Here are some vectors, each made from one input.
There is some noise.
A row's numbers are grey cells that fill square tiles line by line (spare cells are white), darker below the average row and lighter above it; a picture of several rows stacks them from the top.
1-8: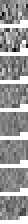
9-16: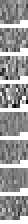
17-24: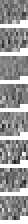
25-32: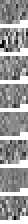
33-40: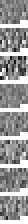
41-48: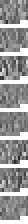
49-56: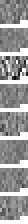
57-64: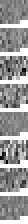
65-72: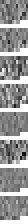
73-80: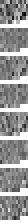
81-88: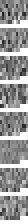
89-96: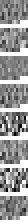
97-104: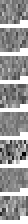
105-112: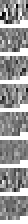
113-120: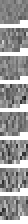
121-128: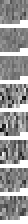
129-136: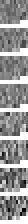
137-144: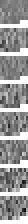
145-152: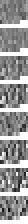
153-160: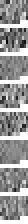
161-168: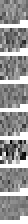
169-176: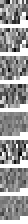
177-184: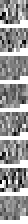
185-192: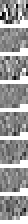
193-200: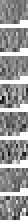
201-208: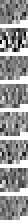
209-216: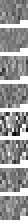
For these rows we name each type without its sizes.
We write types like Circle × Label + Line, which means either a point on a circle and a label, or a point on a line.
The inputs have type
(Bool × (Circle + Unit) + Unit) × Line.
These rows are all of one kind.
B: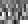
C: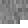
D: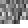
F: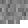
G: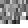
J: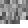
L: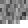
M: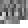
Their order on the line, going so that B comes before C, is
M, B, G, J, L, F, C, D.
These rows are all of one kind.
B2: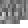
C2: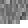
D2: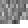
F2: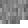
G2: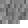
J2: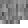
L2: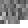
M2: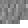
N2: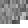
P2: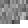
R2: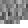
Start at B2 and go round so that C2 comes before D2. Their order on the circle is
B2, C2, L2, N2, J2, F2, P2, G2, R2, M2, D2.
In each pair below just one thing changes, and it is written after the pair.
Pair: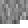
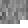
the place on the line
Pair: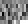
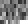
the true/false value
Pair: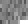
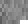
the true/false value
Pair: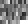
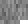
the true/false value
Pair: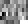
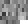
the true/false value
